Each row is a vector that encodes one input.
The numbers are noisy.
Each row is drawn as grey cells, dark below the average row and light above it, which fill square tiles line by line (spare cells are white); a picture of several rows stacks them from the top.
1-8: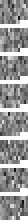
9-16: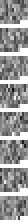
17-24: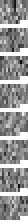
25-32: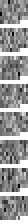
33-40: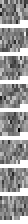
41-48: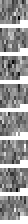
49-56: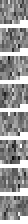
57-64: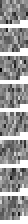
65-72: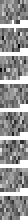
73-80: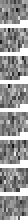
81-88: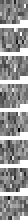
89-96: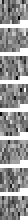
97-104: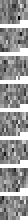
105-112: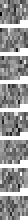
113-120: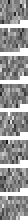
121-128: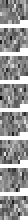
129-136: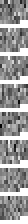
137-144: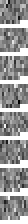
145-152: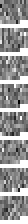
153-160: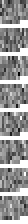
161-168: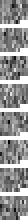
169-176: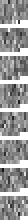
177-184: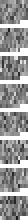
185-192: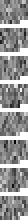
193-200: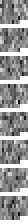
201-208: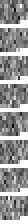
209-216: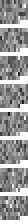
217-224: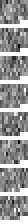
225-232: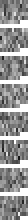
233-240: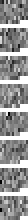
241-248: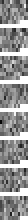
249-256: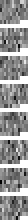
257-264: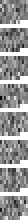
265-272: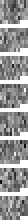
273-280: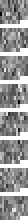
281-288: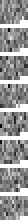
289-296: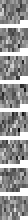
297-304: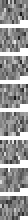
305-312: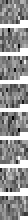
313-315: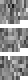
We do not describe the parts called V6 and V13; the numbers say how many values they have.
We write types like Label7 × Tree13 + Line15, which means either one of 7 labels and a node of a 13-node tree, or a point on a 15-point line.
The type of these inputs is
(Bool × Bool × Bool × Bool + V13) × (Label7 + Label11 × V6).
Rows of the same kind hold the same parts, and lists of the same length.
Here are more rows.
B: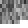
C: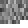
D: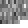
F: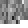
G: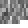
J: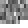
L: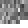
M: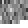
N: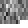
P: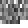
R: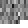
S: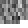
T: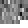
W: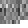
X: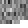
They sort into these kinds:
B, J
C, D, G, T, W
F, L, M, N, X
P, R, S

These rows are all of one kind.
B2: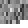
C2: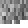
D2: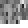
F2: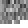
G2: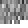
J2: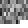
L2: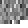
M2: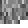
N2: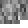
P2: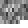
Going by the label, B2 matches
C2, G2 and J2.
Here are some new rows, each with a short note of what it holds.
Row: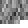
one of 11 labels, four true/false values and a value of V6
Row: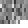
one of 11 labels, four true/false values and a value of V6
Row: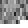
one of 11 labels, a value of V6 and a value of V13
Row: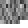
one of 7 labels and a value of V13
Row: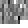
one of 7 labels and four true/false values
